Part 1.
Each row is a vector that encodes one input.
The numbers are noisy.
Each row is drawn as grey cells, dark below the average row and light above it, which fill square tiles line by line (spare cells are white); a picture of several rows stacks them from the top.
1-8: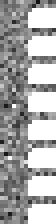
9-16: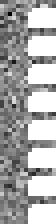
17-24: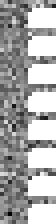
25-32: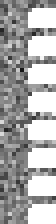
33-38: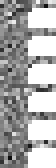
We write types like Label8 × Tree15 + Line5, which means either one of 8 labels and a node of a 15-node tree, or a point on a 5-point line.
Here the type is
Circle8.
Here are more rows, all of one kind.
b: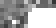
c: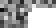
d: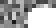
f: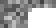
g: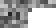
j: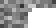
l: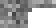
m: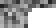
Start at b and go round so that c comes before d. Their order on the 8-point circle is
b, j, l, g, c, d, m, f.
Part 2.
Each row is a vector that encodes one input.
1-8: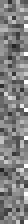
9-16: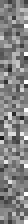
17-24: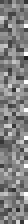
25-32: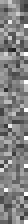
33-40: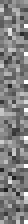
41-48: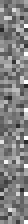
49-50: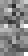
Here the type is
Label10.
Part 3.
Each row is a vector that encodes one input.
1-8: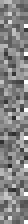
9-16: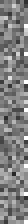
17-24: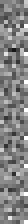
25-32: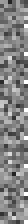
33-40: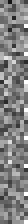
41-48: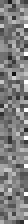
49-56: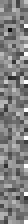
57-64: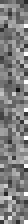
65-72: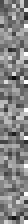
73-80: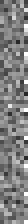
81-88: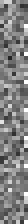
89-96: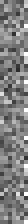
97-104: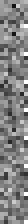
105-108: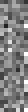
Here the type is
Label7.
